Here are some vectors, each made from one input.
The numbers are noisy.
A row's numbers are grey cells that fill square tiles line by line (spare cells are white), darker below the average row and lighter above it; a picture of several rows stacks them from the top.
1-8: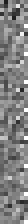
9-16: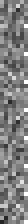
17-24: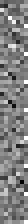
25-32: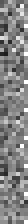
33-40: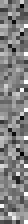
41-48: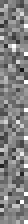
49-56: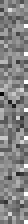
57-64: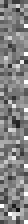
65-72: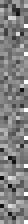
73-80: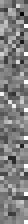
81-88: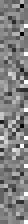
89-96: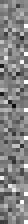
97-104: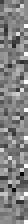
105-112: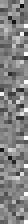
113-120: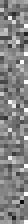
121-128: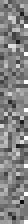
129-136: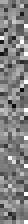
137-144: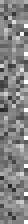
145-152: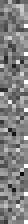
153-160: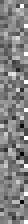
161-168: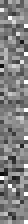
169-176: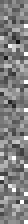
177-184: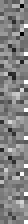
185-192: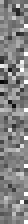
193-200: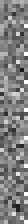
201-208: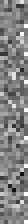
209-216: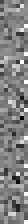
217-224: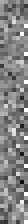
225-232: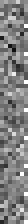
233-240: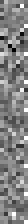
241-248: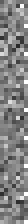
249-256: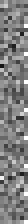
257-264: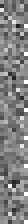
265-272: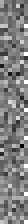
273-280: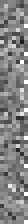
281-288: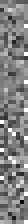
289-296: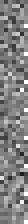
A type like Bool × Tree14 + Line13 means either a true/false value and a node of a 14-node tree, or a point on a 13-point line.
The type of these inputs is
(Label7 + Line11) × Line6.
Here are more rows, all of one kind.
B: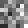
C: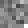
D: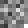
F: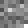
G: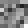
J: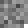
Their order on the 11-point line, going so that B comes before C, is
B, F, D, J, C, G.
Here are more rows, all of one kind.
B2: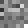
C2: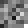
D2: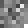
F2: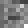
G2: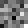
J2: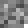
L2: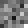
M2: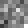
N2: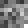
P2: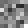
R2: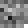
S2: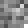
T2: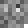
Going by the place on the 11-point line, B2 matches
N2 and S2.
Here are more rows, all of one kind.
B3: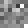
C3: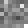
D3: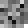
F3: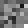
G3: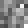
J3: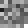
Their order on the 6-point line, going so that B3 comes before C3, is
G3, B3, J3, C3, F3, D3.
